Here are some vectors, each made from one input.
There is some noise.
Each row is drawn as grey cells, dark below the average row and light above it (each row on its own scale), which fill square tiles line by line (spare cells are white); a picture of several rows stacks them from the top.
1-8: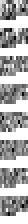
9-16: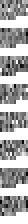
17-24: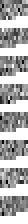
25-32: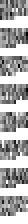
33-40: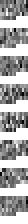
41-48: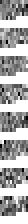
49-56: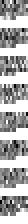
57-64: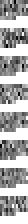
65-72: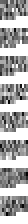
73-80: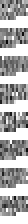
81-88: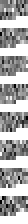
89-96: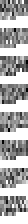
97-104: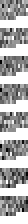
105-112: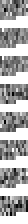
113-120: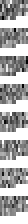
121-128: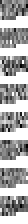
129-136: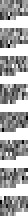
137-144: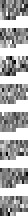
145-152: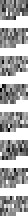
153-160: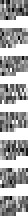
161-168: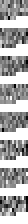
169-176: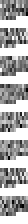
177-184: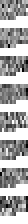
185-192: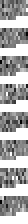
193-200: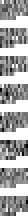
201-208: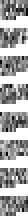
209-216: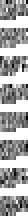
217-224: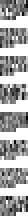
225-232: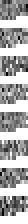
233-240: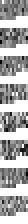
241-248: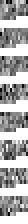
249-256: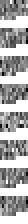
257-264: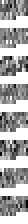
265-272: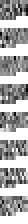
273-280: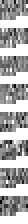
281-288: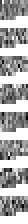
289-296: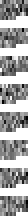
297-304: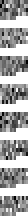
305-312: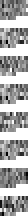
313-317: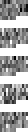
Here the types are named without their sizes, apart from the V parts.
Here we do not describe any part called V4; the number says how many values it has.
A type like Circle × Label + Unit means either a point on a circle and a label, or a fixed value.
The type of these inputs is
Circle × (Line + V4) + Tree.
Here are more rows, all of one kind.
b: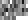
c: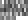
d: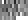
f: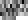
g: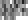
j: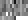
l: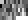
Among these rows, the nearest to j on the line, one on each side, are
b and l.
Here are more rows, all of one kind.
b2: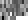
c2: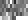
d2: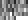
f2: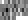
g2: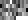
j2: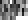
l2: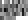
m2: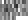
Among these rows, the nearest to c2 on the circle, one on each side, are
d2 and g2.
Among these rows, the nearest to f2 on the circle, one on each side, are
l2 and m2.
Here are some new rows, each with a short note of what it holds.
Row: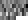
a point on a circle and a value of V4
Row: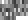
a point on a circle and a point on a line
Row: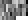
a point on a circle and a value of V4
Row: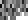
a point on a circle and a point on a line
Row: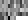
a node of a tree
